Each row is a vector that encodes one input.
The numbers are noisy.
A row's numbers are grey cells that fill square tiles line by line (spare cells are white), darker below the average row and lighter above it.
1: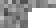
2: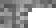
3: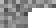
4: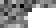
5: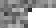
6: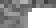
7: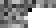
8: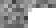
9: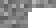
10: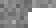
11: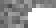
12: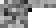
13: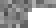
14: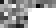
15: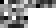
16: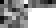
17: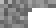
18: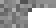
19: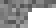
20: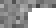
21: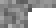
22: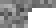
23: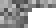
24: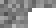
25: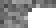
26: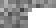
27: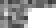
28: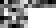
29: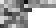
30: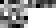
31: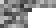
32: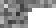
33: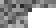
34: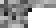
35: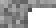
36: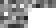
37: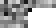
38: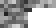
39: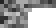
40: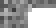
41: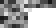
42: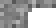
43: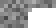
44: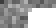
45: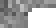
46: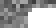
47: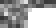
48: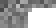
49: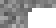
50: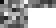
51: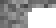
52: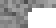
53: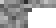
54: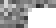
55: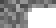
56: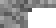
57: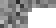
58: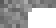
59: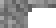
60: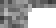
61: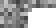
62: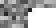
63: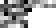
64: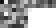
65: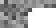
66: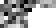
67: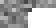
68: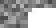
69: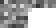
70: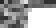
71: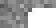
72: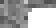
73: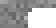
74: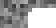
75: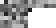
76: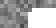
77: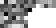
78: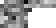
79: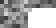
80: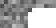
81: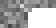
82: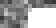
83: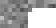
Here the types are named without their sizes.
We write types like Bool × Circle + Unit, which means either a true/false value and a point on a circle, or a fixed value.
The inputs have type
(Bool × Bool × Bool × Bool + Unit) × Label × Line.
